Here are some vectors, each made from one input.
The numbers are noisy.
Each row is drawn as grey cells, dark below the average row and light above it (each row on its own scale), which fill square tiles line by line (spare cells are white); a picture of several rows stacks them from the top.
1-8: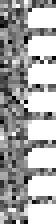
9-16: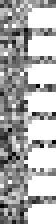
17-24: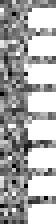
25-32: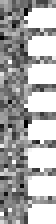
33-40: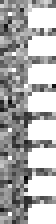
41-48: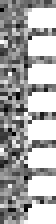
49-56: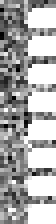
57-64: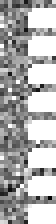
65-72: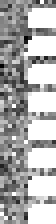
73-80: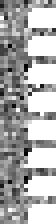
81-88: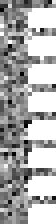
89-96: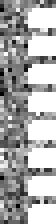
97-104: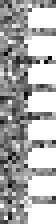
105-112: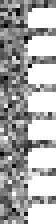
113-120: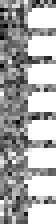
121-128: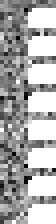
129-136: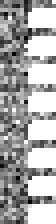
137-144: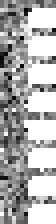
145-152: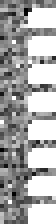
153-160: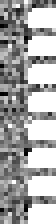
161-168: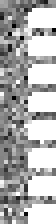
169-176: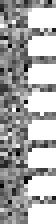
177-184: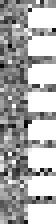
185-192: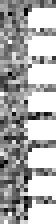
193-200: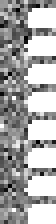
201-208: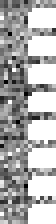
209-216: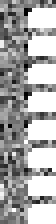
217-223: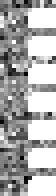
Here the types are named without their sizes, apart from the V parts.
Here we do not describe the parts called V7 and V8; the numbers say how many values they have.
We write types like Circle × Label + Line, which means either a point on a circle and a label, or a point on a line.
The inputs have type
(Bool × Bool × Bool × Bool + Unit) × V7 + Circle × V8.
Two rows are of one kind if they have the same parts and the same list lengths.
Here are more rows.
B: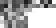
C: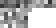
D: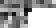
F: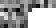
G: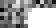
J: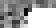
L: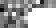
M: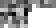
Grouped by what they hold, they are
B, C, G, L
D, J, M
F

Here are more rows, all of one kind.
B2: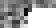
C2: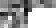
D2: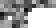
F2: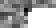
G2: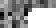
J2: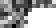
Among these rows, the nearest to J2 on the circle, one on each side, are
B2 and F2.
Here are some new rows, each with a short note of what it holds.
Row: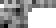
a value of V7
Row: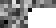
a value of V7
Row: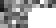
four true/false values and a value of V7
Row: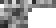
a value of V7
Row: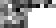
a value of V7
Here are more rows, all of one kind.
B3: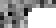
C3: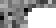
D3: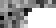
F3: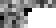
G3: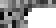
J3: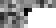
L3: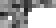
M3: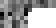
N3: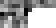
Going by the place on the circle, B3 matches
G3 and M3.
